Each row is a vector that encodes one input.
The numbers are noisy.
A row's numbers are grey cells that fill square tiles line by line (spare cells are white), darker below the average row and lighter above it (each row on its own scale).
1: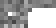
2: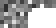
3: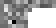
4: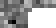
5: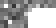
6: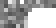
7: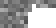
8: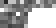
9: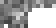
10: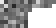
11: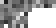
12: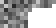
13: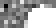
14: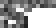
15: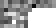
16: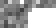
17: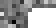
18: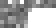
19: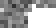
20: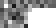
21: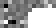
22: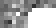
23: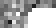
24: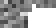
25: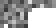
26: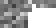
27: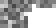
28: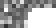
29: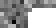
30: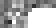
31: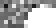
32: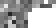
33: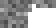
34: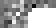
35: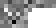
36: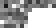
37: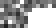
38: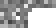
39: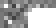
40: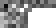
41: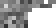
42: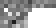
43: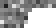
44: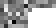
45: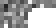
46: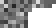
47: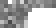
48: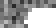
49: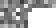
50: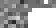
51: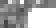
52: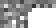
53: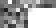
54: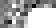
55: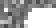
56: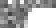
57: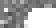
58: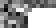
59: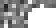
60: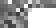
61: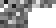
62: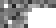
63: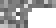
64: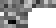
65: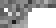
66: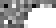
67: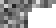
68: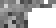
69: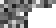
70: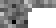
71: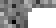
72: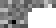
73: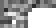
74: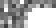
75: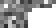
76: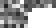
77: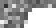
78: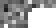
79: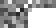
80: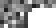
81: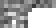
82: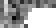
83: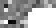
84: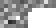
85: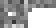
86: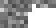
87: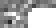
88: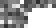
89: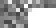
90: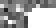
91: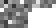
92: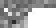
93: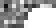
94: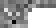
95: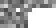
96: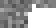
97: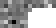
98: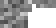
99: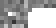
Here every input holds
one of 10 labels and a true/false value.
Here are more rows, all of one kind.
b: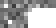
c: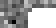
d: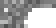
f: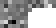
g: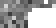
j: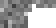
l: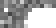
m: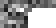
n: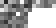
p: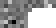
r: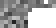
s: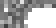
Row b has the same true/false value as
c and m.
